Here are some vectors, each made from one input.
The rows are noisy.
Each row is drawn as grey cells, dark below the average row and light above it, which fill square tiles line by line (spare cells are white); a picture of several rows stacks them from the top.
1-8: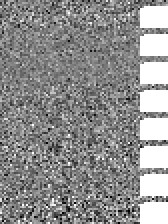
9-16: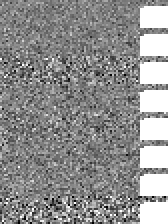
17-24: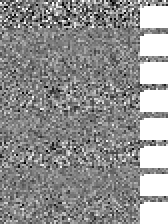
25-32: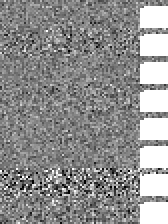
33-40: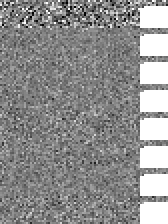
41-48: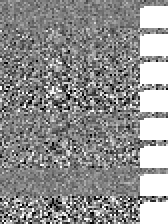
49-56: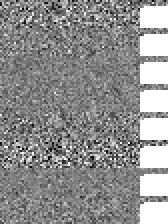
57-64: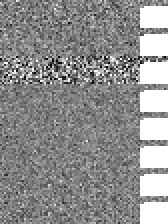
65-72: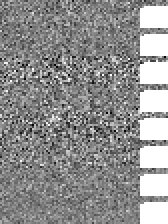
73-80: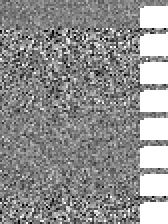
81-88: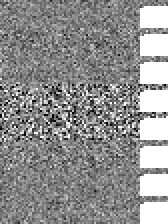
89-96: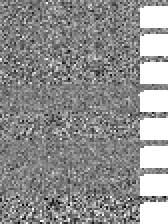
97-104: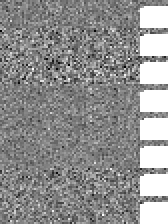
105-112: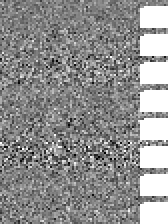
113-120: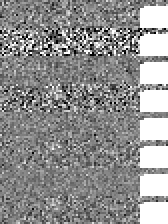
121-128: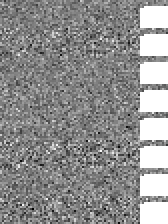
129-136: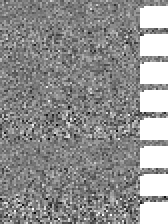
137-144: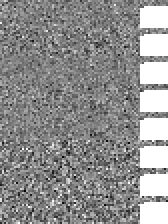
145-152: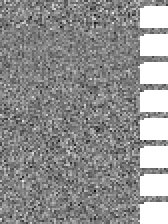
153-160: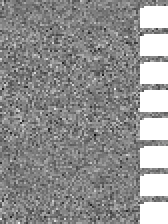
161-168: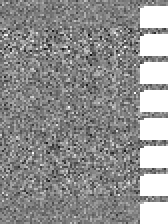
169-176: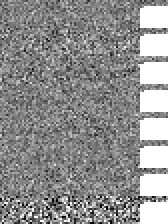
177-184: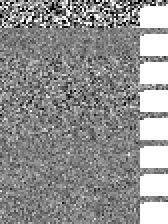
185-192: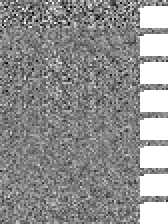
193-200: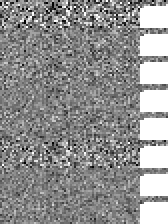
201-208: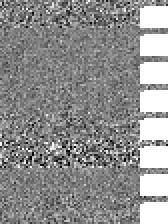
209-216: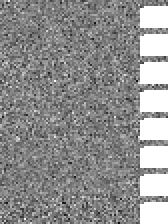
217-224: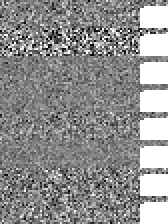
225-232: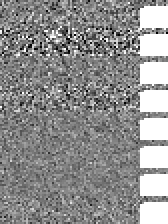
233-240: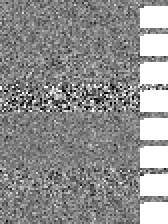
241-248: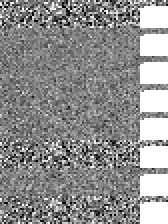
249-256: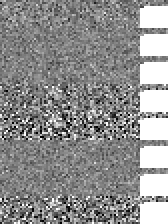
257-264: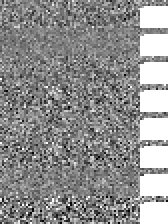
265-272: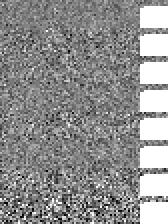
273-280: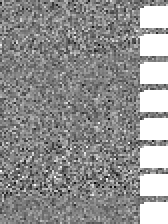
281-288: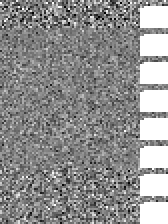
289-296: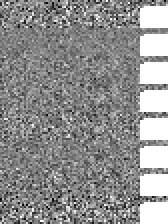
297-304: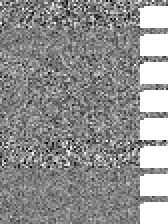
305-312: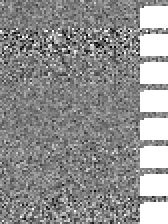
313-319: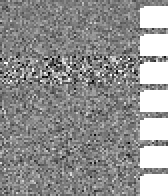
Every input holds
one of 8 labels, together with either two labels (each one of 8), or a point on a 4-point line, a point on a 6-point line and three true/false values.
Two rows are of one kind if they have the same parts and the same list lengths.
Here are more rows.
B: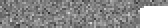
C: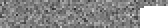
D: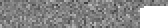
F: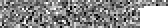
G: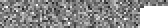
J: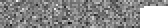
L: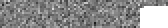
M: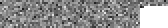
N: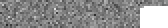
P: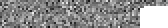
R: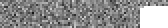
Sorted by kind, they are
B, C, D, J, N, P, R
F, G, L, M

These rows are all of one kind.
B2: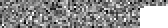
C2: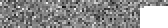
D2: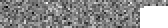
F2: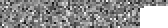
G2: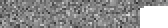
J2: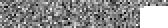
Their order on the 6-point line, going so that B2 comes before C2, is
D2, F2, B2, G2, C2, J2.
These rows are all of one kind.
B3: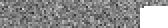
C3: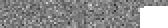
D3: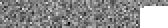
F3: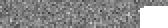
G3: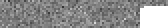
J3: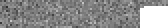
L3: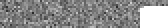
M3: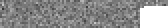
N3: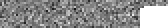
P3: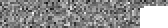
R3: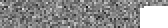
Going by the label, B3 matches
M3, N3 and R3.
